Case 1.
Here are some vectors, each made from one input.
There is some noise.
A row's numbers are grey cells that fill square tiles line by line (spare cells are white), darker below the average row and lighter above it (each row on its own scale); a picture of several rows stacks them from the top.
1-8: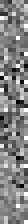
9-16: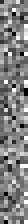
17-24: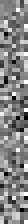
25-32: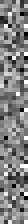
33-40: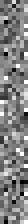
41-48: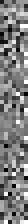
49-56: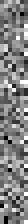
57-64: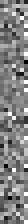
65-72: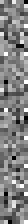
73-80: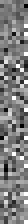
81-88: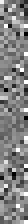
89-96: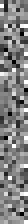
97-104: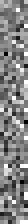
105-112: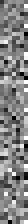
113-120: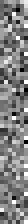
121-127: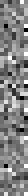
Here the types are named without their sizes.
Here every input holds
a label, together with either a point on a circle, or a point on a line.
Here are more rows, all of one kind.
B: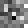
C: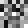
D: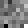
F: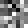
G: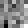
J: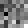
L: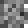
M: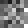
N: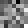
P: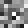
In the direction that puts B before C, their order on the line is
B, P, N, F, M, D, L, J, G, C.
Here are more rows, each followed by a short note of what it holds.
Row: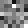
a point on a circle and a label
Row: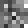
a label and a point on a line
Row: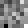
a label and a point on a line
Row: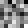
a label and a point on a line
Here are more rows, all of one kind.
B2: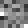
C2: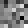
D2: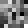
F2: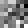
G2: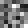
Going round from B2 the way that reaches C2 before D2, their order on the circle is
B2, C2, F2, D2, G2.
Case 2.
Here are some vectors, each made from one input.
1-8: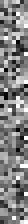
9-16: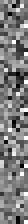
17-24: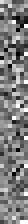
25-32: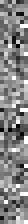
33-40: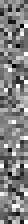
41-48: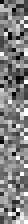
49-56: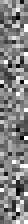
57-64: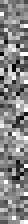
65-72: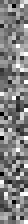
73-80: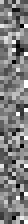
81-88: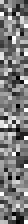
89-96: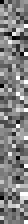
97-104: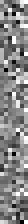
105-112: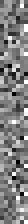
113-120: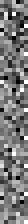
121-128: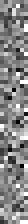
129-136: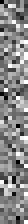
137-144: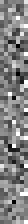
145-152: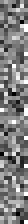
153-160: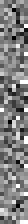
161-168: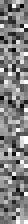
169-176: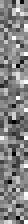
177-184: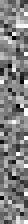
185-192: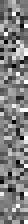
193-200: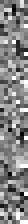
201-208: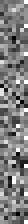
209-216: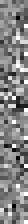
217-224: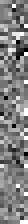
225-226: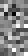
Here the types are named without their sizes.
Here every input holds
a point on a line and a true/false value, together with either a point on a circle, or a fixed value.
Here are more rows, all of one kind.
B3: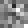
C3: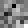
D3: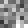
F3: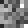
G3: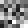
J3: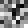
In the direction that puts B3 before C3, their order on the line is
D3, B3, C3, J3, G3, F3.
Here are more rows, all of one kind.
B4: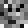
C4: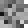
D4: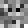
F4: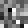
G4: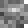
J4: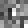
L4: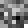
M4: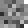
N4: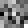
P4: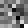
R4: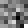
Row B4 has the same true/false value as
C4, D4, M4 and P4.
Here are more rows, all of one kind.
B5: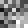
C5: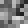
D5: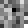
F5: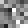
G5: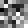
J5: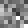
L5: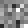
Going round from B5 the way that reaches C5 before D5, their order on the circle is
B5, F5, C5, J5, D5, L5, G5.
